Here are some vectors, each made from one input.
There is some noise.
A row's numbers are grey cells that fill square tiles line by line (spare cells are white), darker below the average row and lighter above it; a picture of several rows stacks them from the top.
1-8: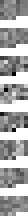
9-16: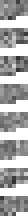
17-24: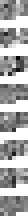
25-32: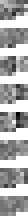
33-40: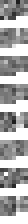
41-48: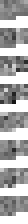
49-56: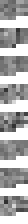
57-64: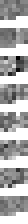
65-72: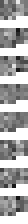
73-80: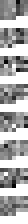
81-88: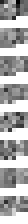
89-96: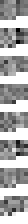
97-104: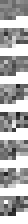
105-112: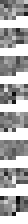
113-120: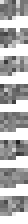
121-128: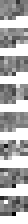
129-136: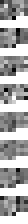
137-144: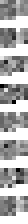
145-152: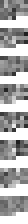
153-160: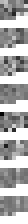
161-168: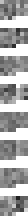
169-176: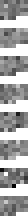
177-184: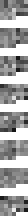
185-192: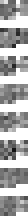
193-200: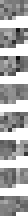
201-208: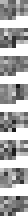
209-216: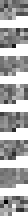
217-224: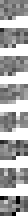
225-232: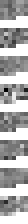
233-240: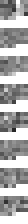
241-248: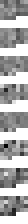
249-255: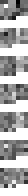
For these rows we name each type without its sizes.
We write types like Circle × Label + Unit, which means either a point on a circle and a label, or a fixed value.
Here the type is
Circle + List(Line) × (Tree + Unit).
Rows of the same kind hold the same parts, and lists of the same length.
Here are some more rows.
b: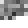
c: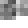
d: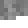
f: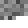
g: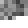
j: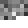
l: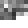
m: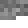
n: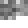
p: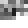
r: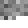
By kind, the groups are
b
c
d
f
g, m
j
l, p
n
r

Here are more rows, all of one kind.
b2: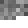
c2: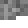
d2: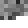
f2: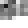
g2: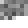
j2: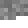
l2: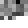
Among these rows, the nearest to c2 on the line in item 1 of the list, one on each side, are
b2 and f2.
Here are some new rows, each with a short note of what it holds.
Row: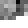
a list of three items
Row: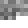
the empty list
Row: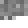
a node of a tree, together with a list of one item
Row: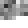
a node of a tree, together with the empty list
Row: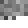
the empty list
